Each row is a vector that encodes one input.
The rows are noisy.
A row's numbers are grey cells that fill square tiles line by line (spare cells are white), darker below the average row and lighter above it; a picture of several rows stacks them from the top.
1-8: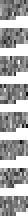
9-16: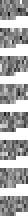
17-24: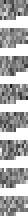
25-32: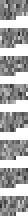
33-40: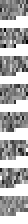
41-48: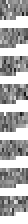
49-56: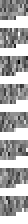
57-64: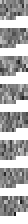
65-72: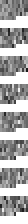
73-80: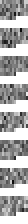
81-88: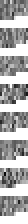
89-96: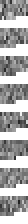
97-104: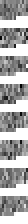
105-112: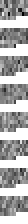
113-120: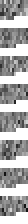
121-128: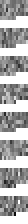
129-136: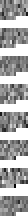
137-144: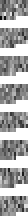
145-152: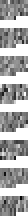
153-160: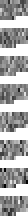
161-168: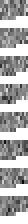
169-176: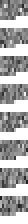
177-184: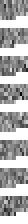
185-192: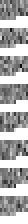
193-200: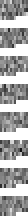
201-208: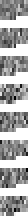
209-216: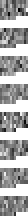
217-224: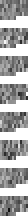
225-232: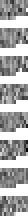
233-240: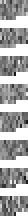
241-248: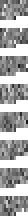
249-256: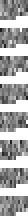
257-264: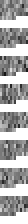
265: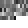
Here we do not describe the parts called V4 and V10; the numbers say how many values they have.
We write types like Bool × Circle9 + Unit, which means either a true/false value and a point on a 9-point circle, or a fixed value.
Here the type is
(Line7 + V4) × Tree13 × V10.
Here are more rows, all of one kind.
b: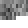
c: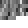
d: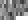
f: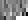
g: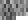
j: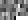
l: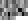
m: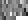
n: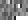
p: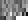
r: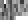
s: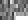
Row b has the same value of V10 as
f and l.
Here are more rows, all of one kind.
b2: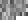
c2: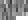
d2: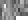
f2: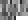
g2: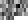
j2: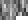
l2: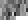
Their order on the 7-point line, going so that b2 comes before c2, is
b2, d2, j2, g2, c2, l2, f2.
